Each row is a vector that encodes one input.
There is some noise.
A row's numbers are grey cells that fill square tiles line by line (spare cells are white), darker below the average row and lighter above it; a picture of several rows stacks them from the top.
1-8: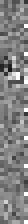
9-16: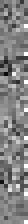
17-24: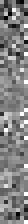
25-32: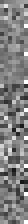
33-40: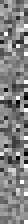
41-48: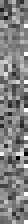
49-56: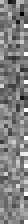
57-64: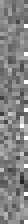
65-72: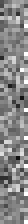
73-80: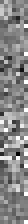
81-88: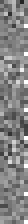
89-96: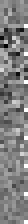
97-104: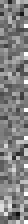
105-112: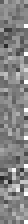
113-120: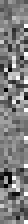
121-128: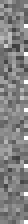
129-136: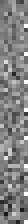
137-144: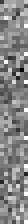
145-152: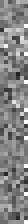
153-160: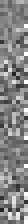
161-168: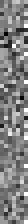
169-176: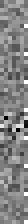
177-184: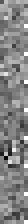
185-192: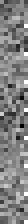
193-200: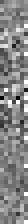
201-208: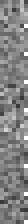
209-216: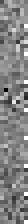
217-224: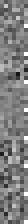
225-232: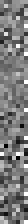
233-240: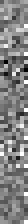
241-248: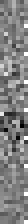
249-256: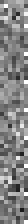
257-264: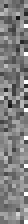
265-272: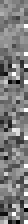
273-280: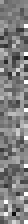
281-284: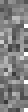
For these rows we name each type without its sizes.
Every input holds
a list of points on a line.
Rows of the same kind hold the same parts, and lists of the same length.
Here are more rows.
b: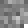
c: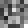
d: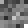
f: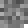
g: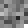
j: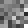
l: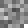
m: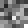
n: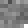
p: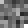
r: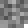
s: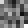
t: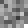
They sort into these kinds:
b, d, l, m
c, f, g, p, s
j
n, r, t

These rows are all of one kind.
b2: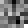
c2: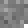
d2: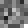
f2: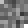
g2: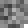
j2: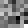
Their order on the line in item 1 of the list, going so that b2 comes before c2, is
b2, f2, g2, c2, j2, d2.
